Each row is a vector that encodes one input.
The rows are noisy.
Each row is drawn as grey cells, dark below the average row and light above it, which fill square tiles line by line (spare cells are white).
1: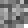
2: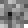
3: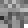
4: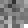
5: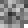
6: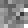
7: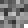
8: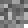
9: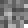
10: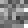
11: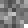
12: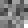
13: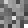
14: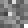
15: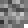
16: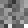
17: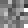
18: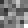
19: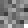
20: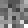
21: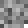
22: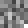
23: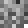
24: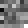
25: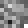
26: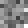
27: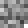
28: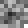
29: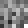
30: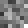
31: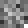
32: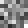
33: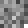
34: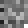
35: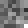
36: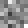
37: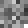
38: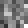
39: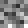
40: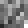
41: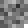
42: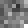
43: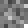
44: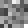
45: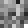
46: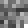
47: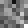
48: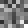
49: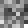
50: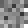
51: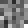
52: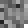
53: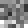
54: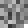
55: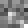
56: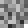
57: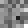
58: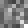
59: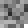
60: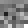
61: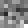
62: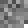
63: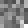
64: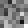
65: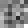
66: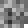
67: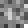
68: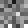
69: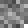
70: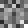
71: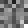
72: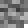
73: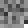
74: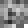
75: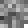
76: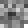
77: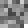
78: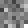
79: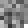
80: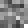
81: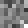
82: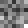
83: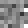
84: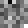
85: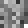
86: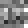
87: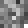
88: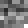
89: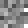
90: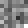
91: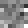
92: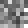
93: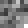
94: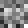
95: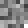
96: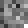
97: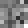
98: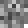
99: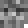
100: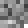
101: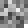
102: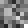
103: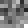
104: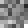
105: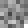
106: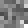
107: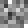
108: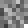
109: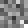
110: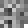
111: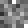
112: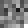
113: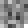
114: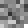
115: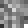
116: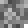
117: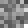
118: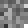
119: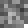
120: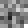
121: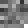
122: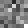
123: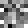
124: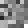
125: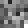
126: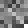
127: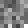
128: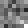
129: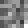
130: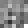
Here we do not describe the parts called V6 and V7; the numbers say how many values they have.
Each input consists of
either a point on a 5-point line, a true/false value and a value of V6, or a value of V7.
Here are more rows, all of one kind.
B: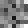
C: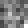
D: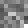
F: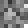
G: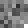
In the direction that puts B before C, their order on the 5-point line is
B, C, G, D, F.
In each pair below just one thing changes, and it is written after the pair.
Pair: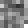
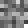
the place on the 5-point line
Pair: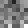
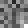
the value of V6
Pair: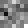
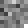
the place on the 5-point line
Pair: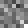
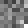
the place on the 5-point line
